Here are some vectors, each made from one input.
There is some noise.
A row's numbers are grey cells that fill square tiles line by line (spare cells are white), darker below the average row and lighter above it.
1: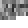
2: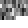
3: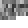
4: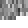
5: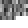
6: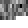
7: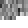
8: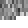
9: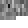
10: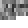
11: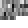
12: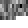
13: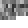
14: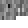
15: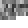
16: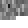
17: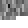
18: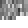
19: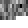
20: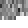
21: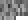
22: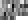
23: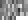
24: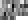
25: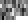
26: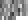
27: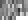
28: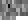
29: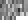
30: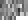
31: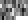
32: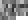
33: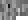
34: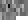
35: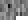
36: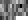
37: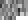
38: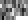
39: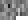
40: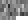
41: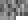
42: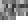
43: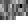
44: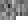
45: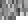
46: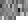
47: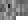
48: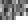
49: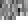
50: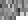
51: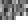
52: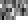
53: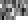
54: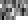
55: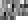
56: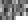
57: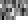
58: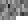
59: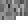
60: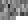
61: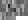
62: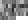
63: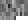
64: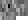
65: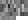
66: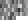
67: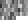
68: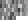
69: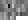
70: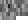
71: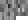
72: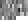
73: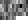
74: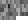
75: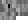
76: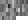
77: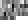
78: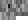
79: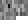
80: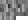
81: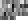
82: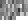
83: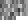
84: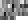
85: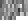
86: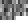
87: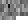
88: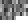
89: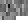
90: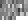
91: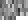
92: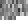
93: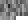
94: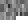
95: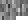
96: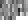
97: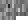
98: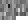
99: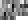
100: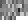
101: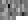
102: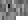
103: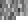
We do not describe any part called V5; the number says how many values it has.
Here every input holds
either a point on a 4-point line, or a list of up to two items, each a true/false value and a value of V5.
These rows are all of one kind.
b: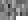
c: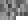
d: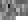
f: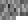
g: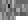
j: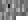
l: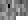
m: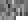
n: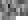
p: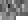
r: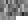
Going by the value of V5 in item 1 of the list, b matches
c and m.
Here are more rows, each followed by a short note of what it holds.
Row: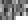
a point on a 4-point line
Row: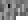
a list of two items
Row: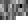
a point on a 4-point line
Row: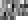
a point on a 4-point line
